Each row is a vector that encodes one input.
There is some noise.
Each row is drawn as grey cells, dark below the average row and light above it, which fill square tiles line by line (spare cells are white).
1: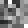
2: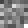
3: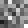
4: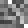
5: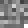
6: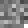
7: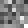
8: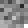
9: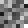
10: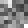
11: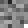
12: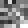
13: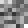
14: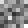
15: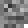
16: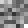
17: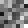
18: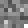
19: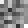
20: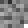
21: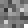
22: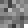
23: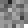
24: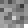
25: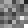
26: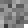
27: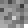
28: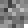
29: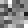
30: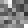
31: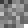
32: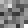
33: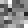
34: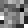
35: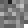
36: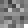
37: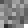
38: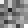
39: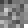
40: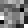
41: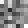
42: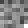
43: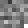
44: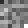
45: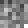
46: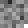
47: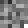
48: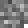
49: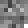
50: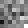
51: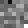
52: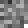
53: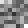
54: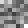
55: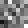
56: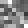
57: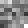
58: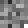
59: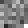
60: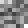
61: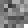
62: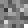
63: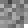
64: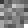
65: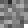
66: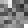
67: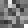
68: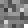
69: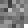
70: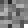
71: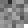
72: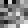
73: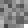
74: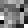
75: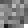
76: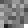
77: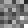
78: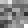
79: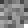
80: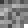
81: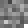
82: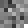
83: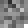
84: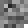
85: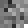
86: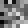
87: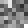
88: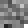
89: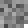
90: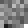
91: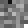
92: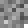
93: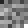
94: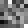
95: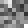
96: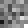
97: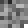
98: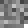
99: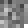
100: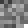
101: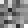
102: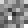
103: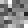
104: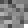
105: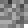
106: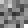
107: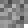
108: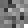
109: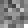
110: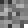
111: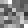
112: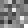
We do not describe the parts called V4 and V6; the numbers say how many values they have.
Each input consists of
either a fixed value, or two labels (each one of 5), or a value of V4 and a value of V6.
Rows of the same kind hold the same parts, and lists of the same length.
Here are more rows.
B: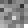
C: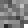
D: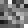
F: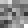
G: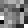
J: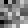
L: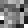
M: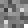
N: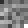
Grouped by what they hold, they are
B, C, M, N
D, F, J
G, L

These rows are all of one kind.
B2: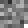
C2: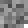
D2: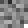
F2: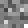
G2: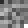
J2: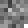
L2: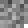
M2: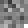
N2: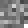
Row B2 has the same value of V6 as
J2 and L2.
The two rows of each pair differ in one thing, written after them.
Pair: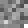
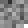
the value of V6
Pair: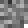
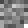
the value of V4
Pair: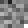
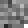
the value of V6
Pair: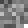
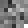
the value of V4
